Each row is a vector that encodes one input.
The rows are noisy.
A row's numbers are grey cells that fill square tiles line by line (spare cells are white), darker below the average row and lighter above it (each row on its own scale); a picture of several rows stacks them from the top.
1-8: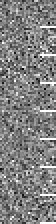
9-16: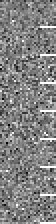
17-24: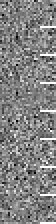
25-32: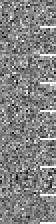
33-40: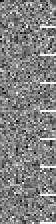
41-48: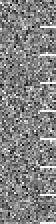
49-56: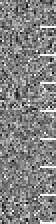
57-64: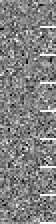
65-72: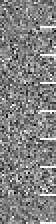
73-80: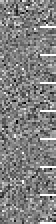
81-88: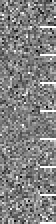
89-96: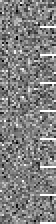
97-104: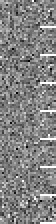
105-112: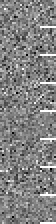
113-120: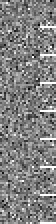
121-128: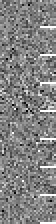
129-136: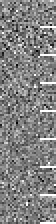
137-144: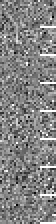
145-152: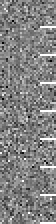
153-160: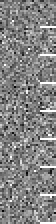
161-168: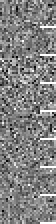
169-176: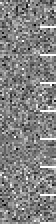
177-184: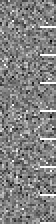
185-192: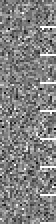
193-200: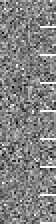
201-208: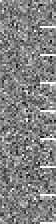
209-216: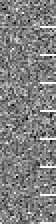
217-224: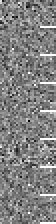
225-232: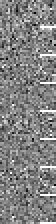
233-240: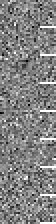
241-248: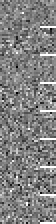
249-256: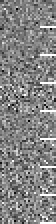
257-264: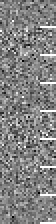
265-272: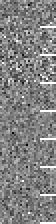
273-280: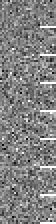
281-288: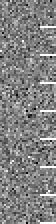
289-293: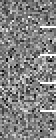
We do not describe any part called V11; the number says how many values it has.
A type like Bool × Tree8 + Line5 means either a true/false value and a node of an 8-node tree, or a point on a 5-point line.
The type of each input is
Bool × Bool × Bool × Bool × (Line5 + Line9 × V11).
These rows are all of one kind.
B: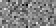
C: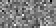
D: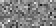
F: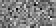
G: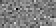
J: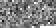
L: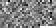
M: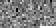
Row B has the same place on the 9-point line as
F and M.
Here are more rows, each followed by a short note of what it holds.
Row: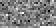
a point on a 5-point line and four true/false values
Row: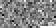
a point on a 9-point line, four true/false values and a value of V11
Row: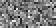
a point on a 5-point line and four true/false values
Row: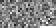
a point on a 5-point line and four true/false values
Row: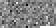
a point on a 9-point line, four true/false values and a value of V11
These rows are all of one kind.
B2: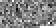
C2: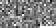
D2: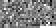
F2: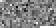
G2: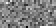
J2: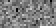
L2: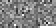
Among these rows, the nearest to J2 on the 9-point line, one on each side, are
B2 and F2.
